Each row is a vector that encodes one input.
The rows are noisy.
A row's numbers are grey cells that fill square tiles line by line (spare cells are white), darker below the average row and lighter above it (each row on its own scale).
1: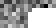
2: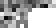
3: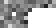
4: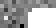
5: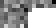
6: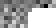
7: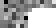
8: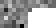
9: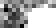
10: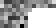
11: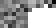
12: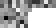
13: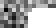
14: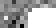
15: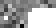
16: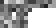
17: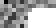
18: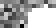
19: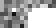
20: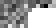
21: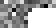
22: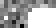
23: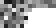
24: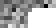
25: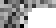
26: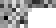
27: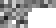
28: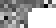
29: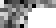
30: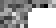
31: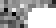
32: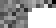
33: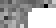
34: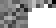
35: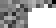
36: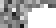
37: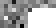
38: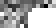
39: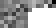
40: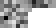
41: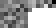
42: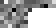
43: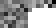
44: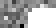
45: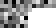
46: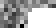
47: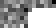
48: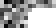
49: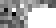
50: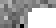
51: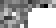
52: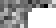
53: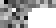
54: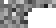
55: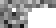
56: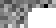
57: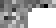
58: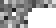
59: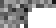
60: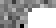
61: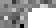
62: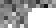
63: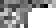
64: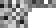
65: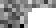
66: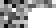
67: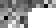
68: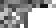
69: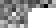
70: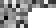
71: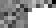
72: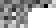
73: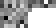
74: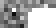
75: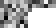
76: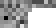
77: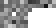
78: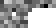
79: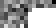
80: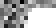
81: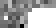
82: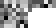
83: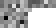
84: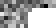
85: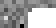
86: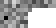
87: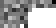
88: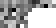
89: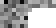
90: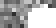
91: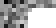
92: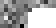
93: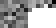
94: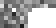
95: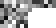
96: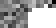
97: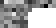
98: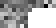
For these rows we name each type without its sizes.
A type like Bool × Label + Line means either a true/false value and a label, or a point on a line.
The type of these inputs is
Bool × (Tree + Unit).
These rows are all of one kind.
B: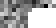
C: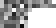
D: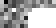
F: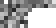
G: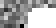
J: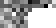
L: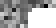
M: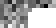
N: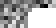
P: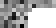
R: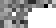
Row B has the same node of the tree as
C, L and P.
